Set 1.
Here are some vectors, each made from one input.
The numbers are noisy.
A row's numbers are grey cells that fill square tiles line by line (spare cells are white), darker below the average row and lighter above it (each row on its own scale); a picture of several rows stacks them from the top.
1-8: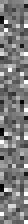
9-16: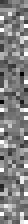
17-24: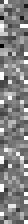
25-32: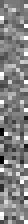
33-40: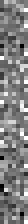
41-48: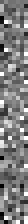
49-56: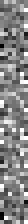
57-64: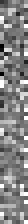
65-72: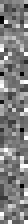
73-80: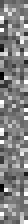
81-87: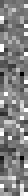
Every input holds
either one of 4 labels and a point on a 4-point line, or one of 6 labels.
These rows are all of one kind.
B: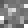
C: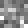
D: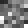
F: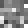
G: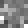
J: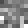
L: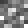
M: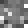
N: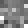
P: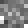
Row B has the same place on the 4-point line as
D, G and P.
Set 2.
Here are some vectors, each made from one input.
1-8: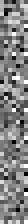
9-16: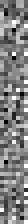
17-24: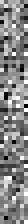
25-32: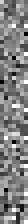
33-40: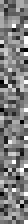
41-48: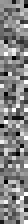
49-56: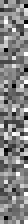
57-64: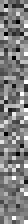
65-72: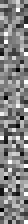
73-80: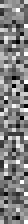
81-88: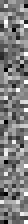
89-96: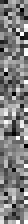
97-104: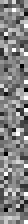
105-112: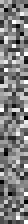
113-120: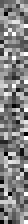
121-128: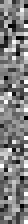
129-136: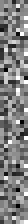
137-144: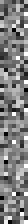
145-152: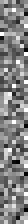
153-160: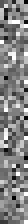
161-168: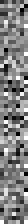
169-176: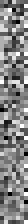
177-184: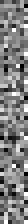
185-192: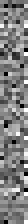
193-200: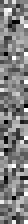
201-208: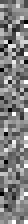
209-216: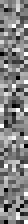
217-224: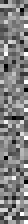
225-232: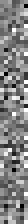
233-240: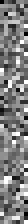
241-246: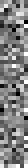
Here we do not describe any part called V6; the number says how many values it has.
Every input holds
either one of 7 labels, or one of 10 labels and a value of V6.
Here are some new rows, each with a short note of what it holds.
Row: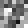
one of 7 labels
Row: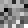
one of 10 labels and a value of V6
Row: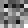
one of 7 labels
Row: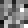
one of 10 labels and a value of V6
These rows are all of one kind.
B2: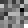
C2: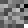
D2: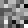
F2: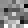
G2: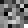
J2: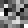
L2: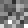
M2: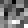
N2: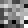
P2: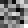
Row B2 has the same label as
C2, G2, J2 and M2.
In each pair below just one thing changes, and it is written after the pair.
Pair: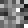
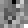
the label
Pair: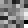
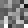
the value of V6
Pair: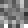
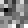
the value of V6
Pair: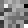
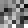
the value of V6
